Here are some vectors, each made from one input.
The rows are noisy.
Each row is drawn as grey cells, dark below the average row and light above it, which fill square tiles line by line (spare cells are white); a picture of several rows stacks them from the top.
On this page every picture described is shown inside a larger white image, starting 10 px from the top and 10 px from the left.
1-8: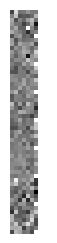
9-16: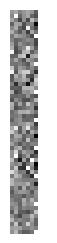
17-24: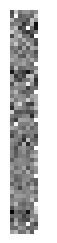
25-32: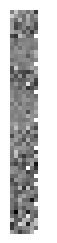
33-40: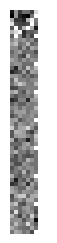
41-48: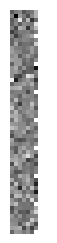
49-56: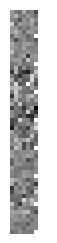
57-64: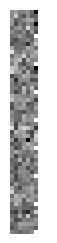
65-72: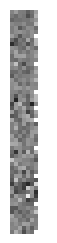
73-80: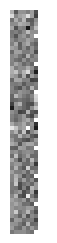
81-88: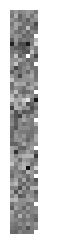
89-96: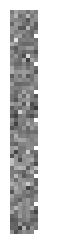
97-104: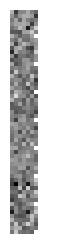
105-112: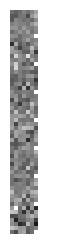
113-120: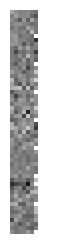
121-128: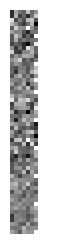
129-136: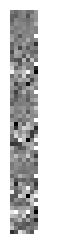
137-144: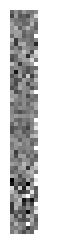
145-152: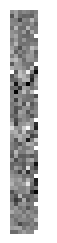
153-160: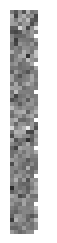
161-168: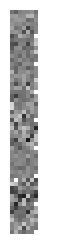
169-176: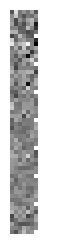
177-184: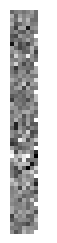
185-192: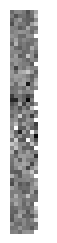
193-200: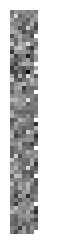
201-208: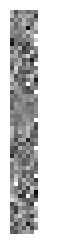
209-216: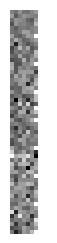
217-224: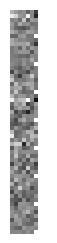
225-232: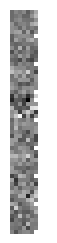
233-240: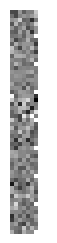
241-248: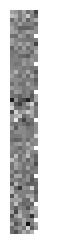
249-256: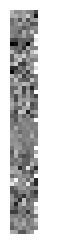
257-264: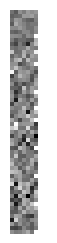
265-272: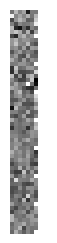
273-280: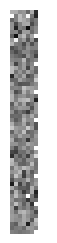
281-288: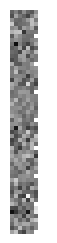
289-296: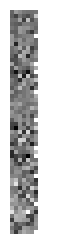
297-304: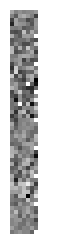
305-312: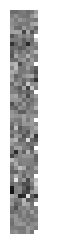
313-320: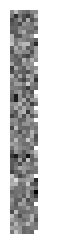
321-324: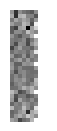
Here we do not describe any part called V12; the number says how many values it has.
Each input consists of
either a point on a 6-point circle, a point on a 4-point line and a value of V12, or a point on an 8-point line.
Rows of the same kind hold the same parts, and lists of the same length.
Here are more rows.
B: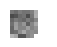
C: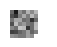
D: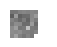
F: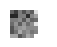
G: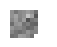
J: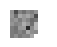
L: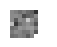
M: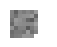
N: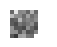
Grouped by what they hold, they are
B, C, D, F, G, J, M
L, N

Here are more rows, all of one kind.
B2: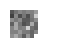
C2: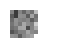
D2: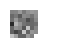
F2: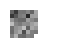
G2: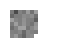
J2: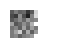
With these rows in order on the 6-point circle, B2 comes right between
D2 and F2.
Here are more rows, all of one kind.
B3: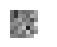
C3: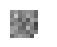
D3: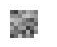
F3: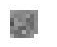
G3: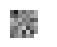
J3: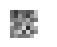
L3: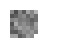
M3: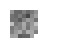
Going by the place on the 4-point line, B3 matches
G3 and J3.
